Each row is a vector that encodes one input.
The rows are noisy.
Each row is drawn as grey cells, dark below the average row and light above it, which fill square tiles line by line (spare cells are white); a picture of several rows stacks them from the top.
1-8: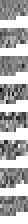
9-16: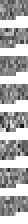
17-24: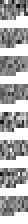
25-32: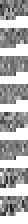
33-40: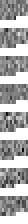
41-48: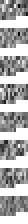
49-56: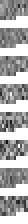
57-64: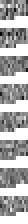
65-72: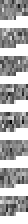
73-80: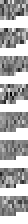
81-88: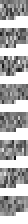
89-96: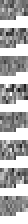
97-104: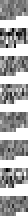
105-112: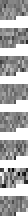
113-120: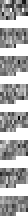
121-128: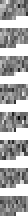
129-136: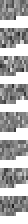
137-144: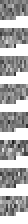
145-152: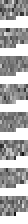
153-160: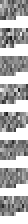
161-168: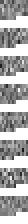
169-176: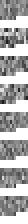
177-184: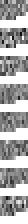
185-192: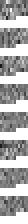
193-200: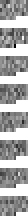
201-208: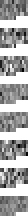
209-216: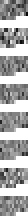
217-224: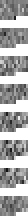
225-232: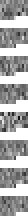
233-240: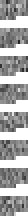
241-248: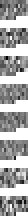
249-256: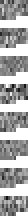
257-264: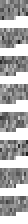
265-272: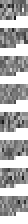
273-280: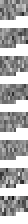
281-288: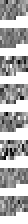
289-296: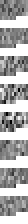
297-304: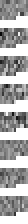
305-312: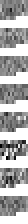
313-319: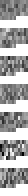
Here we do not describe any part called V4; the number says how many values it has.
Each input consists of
three true/false values, together with either a point on a 9-point circle, a point on a 3-point line and a point on a 9-point line, or a value of V4.
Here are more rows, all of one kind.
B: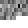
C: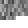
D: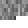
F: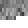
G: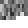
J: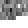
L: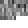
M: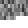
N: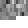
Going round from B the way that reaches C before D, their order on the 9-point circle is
B, L, C, F, J, M, G, N, D.
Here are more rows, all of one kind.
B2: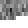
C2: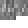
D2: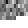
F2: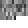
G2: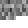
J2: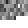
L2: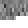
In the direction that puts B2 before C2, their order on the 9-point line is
L2, F2, D2, B2, J2, C2, G2.
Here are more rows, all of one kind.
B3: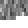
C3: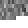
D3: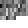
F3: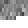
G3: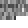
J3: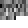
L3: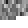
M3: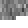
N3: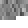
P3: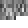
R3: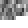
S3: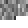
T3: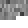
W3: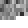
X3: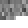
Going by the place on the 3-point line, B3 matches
F3, N3, R3 and T3.
